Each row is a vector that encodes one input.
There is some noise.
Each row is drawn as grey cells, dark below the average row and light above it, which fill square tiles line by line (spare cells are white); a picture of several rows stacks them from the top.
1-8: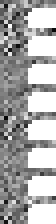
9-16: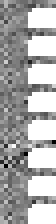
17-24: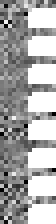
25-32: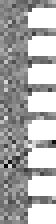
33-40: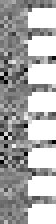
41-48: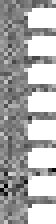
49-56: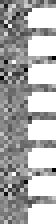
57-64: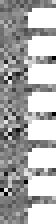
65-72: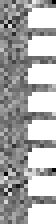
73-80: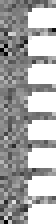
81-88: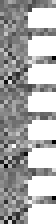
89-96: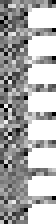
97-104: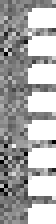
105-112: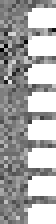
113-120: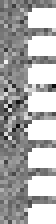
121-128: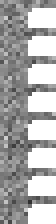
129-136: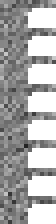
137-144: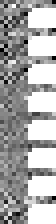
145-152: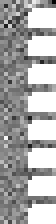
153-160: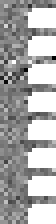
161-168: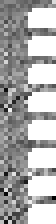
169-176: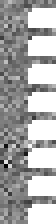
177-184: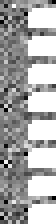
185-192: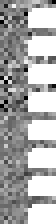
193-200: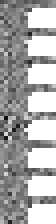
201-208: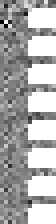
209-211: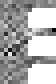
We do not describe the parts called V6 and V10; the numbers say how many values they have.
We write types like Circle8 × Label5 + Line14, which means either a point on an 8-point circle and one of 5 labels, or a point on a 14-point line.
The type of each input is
Line7 × Tree7 × V6 × V10 + Tree8.
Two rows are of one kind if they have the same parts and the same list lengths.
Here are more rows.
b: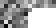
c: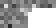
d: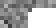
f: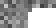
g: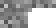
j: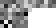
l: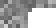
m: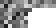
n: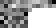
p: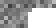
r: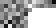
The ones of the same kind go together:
b, j, m, n, r
c, d, f, g, l, p

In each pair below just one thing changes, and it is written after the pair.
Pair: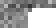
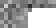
the place on the 7-point line
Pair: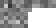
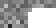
the node of the tree
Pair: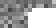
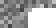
the value of V10
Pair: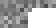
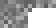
the place on the 7-point line
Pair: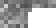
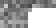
the value of V6
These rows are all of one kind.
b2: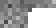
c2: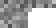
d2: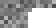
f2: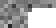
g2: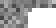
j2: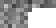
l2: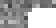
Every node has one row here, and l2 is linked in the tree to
b2 and j2.
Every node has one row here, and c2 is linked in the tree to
d2.
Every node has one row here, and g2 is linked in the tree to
b2 and f2.
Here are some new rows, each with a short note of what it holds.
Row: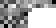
a node of an 8-node tree
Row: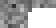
a point on a 7-point line, a node of a 7-node tree, a value of V6 and a value of V10
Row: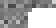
a point on a 7-point line, a node of a 7-node tree, a value of V6 and a value of V10
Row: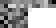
a node of an 8-node tree
